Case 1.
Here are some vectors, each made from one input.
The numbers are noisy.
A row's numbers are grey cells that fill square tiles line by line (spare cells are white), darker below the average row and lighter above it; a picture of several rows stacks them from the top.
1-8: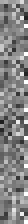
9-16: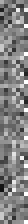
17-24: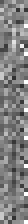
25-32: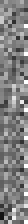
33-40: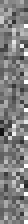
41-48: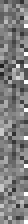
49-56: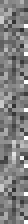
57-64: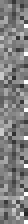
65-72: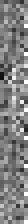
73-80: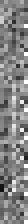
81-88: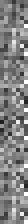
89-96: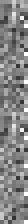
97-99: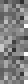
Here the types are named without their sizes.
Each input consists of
three true/false values.
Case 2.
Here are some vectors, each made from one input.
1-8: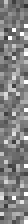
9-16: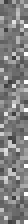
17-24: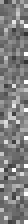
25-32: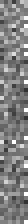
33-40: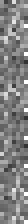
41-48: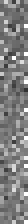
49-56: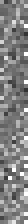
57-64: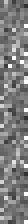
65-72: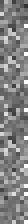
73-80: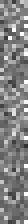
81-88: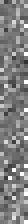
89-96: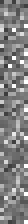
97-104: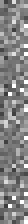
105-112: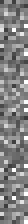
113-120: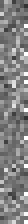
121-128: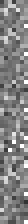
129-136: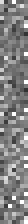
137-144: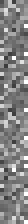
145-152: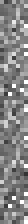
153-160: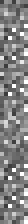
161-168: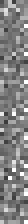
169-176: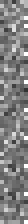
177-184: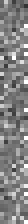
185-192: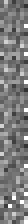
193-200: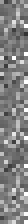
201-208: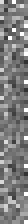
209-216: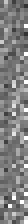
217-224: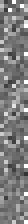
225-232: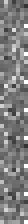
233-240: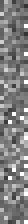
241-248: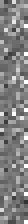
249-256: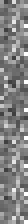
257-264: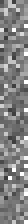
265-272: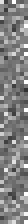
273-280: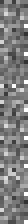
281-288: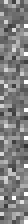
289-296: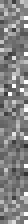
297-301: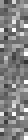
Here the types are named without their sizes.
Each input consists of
a point on a line.
